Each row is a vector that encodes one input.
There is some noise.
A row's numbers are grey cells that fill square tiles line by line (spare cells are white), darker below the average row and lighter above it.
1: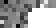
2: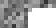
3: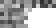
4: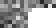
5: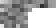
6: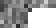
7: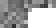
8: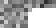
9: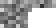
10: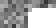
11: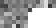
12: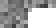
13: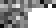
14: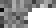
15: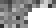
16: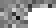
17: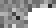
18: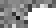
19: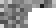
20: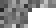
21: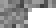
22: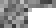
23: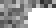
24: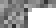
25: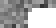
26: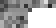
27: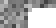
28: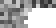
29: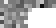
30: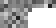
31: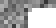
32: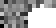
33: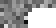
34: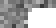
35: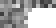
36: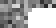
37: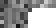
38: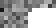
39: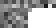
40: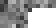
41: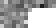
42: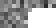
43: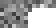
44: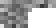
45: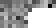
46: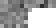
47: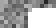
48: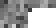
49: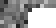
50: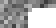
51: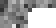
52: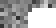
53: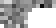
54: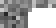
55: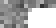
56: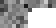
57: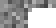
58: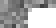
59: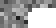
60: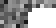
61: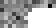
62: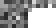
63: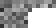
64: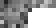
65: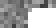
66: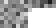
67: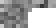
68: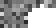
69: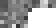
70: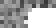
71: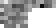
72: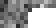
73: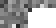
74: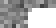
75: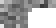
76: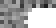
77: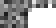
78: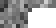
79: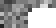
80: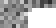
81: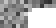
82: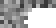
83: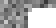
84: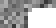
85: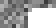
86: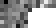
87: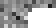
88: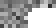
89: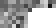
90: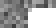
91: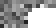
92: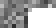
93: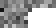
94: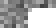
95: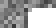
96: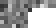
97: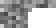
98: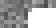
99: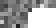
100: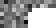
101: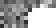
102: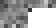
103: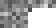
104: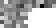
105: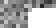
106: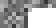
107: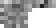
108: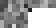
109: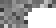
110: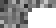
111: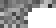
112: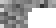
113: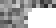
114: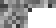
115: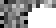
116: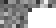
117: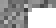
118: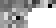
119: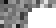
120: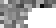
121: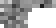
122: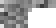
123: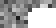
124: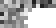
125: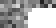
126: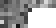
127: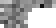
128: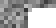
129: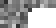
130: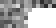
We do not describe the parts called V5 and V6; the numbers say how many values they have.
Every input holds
either a node of a 7-node tree, or a true/false value, a value of V5 and a value of V6.
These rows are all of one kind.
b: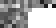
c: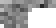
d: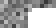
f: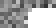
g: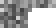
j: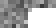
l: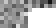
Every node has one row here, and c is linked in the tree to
g and j.
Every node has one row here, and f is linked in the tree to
b and j.
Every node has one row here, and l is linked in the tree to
d.
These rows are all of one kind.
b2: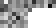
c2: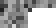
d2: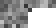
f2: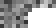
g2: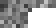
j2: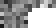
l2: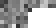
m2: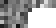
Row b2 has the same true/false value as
f2 and j2.
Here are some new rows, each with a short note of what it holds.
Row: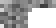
a node of a 7-node tree
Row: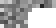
a node of a 7-node tree
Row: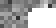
a true/false value, a value of V5 and a value of V6
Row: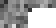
a true/false value, a value of V5 and a value of V6
